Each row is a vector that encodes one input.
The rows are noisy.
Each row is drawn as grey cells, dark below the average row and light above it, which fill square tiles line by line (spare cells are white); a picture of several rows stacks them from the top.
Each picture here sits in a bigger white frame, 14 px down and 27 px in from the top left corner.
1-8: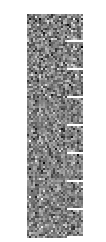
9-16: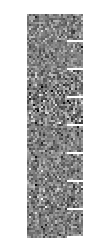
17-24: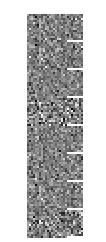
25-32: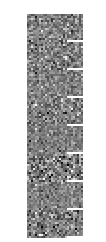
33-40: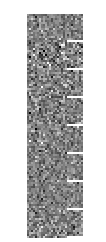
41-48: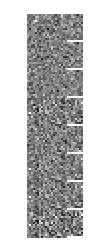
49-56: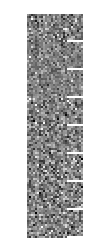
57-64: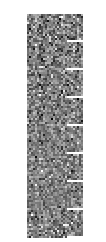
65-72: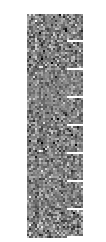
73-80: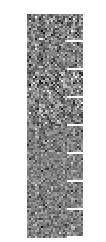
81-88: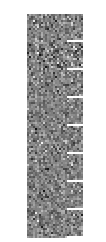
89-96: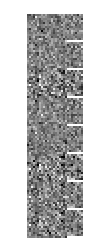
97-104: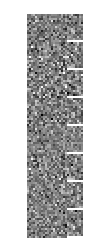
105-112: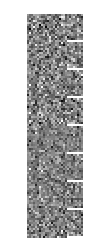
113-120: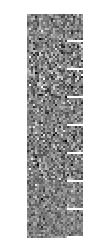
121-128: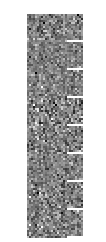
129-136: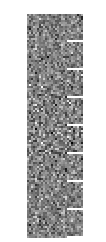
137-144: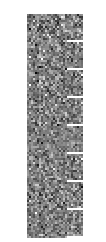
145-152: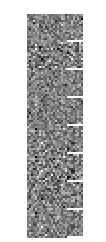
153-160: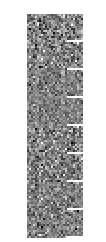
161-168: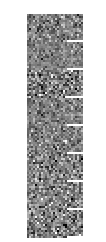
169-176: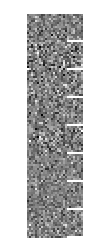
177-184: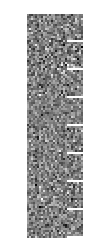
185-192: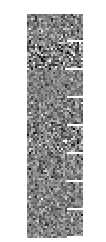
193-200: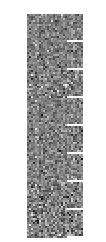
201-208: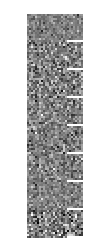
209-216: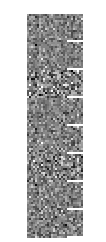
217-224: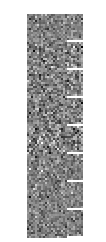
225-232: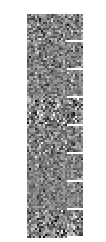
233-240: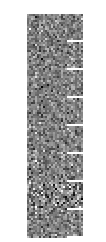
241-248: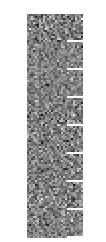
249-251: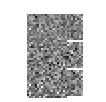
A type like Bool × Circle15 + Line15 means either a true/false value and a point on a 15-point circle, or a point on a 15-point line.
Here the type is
Line10 × (Tree7 + Unit) + Line17.
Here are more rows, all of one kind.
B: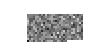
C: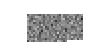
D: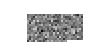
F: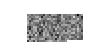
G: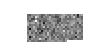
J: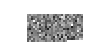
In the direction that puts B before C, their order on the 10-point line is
D, J, B, C, G, F.
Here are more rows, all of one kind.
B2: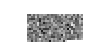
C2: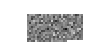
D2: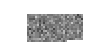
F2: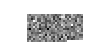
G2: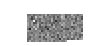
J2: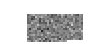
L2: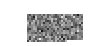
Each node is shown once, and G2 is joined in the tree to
C2.
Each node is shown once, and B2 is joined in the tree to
C2, J2 and L2.
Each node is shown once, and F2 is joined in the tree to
J2.
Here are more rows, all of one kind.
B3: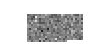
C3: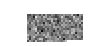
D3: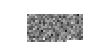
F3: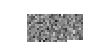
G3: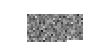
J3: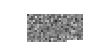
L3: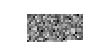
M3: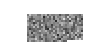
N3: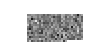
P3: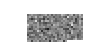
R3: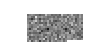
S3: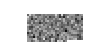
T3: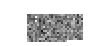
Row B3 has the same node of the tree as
F3, R3 and T3.
